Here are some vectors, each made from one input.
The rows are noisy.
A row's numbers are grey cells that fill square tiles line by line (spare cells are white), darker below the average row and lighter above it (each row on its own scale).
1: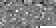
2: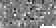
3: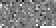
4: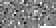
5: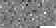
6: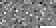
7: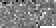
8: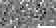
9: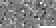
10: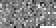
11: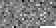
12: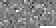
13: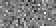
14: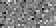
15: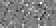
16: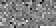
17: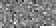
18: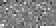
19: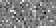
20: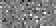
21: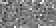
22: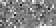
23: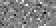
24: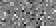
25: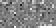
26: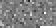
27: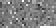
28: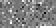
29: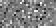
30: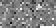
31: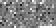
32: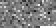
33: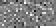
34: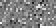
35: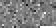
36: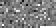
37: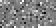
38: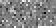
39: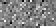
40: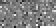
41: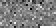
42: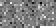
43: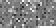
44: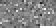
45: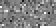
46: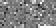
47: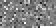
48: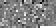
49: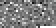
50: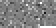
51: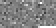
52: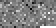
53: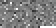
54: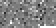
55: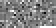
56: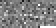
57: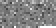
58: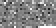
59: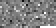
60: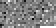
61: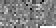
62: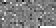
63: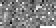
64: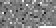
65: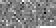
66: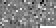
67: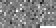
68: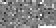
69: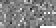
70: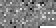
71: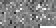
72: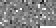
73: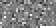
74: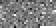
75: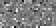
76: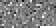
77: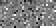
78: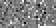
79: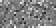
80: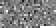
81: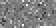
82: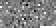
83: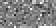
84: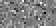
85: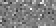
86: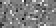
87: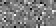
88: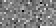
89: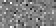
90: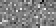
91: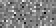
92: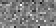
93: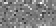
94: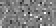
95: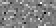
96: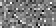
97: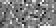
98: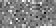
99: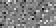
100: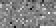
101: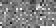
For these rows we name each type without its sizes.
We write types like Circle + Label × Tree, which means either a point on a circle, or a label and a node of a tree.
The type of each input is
Tree × Tree × (Tree + Unit) + Unit.
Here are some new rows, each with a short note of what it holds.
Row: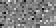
a fixed value
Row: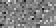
a fixed value
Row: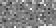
a node of each of two trees
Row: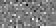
a node of each of three trees
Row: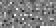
a node of each of three trees
